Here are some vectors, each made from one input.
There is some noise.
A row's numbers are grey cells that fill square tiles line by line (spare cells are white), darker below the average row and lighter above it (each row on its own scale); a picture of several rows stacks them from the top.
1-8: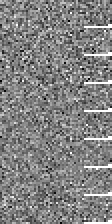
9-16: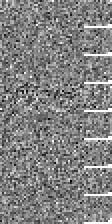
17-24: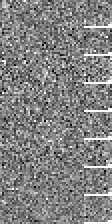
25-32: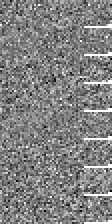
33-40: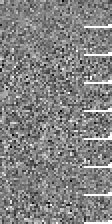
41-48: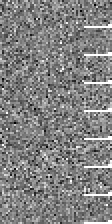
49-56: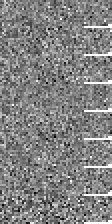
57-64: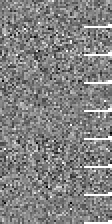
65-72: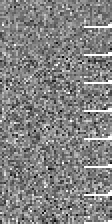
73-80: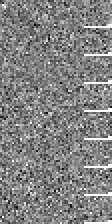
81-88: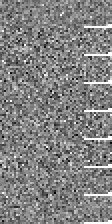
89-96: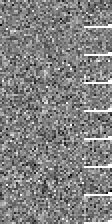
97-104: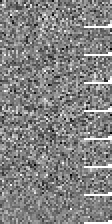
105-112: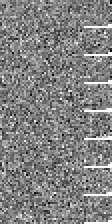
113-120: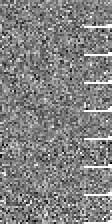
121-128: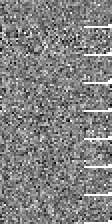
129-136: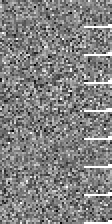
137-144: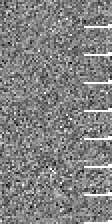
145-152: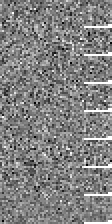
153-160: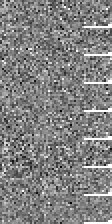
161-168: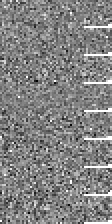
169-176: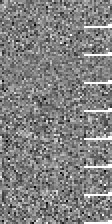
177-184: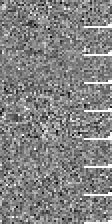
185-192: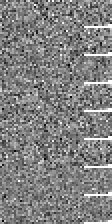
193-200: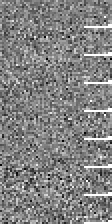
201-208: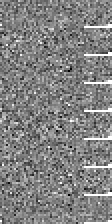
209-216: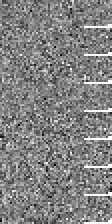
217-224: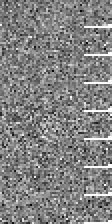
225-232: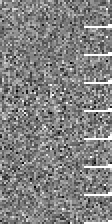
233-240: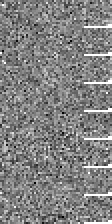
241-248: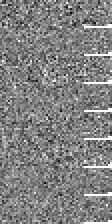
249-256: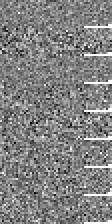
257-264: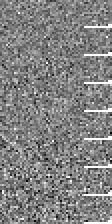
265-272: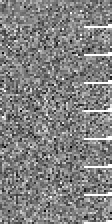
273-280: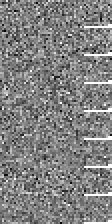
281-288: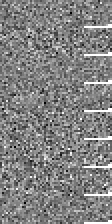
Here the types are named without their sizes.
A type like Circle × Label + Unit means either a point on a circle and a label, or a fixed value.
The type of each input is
List(Circle).
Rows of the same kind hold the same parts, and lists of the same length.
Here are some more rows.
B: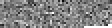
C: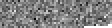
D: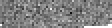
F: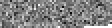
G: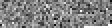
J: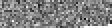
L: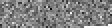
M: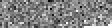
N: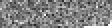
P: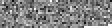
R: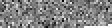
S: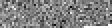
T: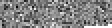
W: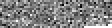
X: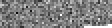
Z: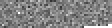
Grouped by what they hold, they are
B, F, G, L, P, S, T
C, D, J, R, W, X
M, N
Z

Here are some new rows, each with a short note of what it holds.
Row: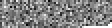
a list of one item
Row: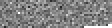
the empty list
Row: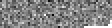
a list of one item
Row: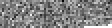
a list of three items
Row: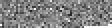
a list of three items
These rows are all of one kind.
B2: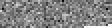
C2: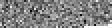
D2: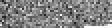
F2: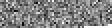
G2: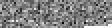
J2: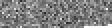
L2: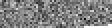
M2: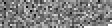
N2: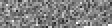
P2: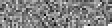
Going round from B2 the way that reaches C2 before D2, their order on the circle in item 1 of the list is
B2, G2, C2, M2, D2, F2, L2, J2, P2, N2.
